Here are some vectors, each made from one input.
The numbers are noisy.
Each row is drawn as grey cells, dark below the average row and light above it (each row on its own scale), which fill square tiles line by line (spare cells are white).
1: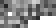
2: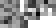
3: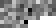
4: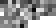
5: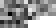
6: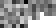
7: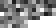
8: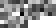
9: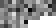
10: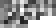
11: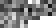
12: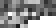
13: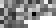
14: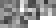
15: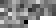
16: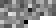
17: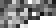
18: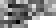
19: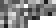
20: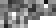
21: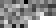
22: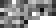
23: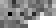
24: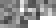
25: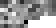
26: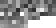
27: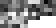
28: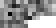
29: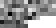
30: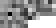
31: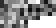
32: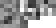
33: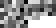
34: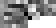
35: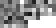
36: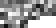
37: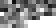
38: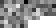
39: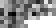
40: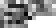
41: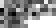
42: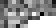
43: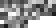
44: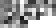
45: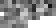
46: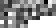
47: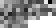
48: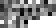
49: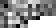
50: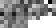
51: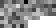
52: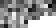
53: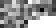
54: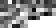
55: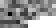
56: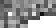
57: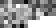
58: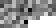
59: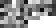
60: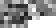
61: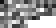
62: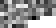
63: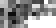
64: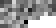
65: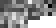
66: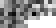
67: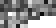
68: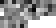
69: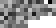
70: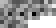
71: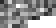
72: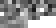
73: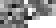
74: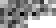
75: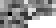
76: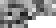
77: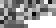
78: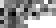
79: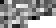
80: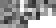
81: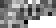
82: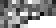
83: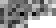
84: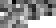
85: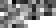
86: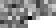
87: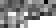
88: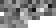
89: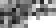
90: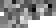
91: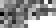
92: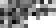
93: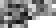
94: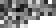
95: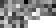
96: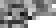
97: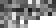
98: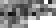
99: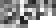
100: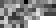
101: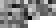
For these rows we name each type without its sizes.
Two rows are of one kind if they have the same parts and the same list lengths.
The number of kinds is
4.
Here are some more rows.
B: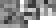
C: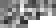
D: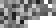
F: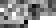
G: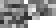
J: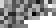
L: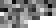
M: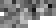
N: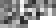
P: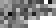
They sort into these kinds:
B, C, N
D, G, J, P
F
L, M

